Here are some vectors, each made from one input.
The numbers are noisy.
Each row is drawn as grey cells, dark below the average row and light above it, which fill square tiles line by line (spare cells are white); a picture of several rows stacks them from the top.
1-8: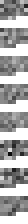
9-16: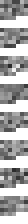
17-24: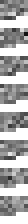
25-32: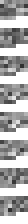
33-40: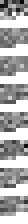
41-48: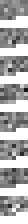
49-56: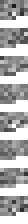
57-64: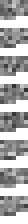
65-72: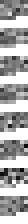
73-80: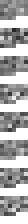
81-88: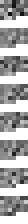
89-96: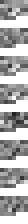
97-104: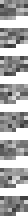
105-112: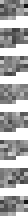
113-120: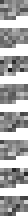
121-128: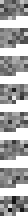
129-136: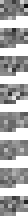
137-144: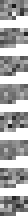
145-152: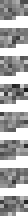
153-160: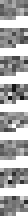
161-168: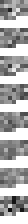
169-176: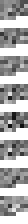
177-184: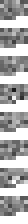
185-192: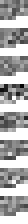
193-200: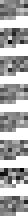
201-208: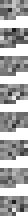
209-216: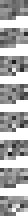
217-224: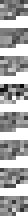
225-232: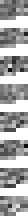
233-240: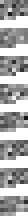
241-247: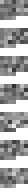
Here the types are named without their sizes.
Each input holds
a list of points on a line.
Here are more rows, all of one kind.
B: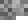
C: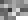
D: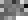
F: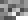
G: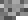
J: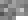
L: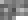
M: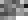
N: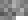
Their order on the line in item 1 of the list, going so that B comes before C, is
D, M, L, J, N, B, G, C, F.
